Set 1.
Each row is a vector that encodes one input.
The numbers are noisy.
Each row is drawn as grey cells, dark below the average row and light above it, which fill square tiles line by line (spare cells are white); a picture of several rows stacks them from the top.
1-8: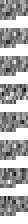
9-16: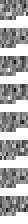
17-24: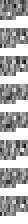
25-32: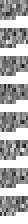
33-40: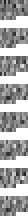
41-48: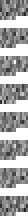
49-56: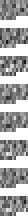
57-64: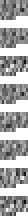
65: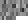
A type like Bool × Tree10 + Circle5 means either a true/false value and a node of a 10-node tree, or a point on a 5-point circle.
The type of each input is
Bool × Line5.
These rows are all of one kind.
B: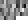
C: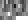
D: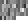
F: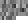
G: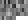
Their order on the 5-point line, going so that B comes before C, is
B, D, C, G, F.
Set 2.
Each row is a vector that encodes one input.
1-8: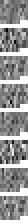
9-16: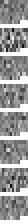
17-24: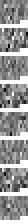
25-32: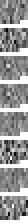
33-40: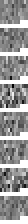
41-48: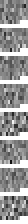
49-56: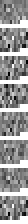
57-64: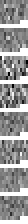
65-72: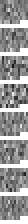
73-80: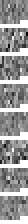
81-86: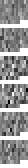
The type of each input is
Line6 + Tree11.
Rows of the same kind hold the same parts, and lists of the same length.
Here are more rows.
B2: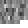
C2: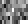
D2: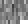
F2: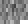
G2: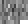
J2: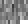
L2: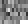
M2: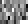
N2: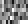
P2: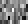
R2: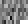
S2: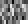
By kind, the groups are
B2, D2, F2, G2, J2, L2, R2
C2, M2, N2, P2, S2

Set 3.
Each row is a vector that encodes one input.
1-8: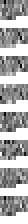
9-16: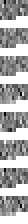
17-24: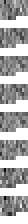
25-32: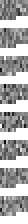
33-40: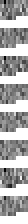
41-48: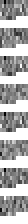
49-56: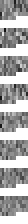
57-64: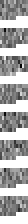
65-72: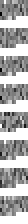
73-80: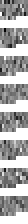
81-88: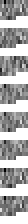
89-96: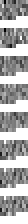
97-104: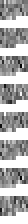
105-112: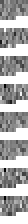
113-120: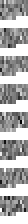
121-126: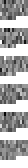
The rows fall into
2 kinds.
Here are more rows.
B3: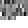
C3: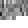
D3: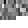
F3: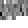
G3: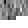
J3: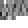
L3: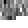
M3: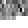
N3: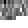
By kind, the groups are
B3, M3
C3, D3, F3, G3, J3, L3, N3

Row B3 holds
a true/false value.
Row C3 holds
a point on a 10-point circle and a true/false value.
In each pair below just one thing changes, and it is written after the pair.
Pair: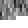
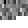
the true/false value
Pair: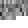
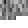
the true/false value
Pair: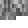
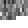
the place on the 10-point circle
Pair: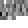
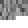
the place on the 10-point circle
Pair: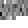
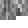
the true/false value
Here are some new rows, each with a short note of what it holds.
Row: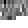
a point on a 10-point circle and a true/false value
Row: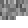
a point on a 10-point circle and a true/false value
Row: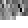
a true/false value
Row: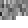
a point on a 10-point circle and a true/false value
